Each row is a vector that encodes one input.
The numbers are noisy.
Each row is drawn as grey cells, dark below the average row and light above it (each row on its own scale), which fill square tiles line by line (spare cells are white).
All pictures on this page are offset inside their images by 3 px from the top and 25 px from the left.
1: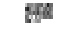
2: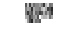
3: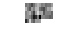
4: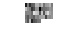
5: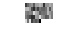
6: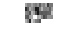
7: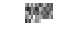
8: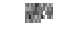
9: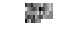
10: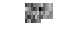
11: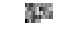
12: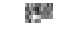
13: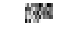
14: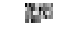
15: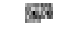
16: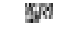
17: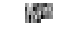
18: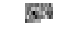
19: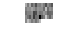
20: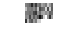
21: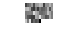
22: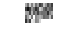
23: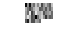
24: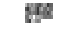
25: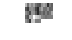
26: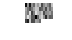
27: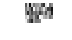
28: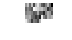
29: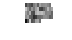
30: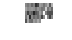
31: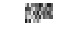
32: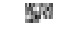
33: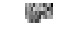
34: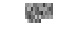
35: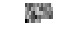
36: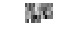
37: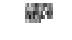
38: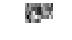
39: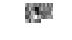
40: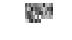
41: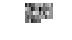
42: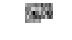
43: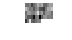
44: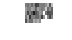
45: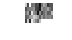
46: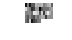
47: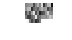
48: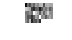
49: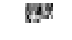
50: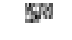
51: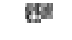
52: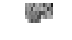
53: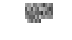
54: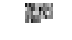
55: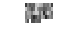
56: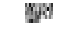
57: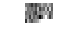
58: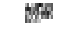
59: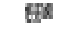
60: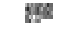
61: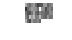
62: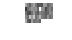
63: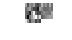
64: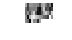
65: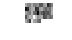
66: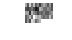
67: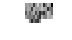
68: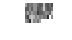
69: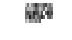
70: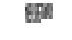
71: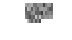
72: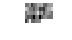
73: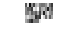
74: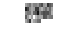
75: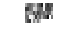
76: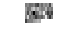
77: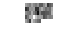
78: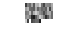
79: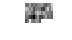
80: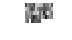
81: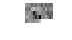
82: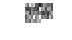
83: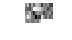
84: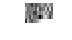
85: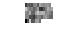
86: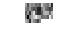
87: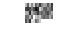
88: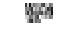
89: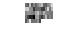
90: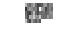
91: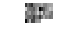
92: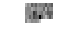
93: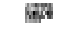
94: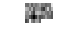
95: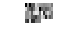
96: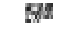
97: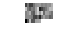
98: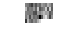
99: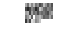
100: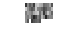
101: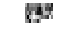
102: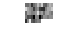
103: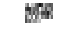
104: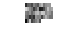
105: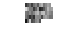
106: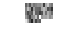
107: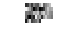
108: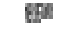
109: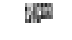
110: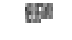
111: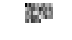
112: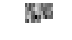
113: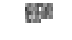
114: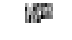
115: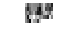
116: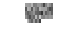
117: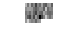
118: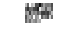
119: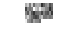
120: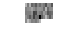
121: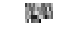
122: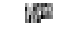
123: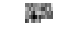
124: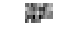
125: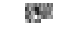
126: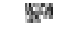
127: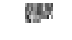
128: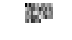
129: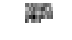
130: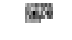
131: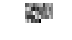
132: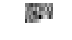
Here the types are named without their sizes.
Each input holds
either a fixed value, or a node of a tree, or four true/false values.
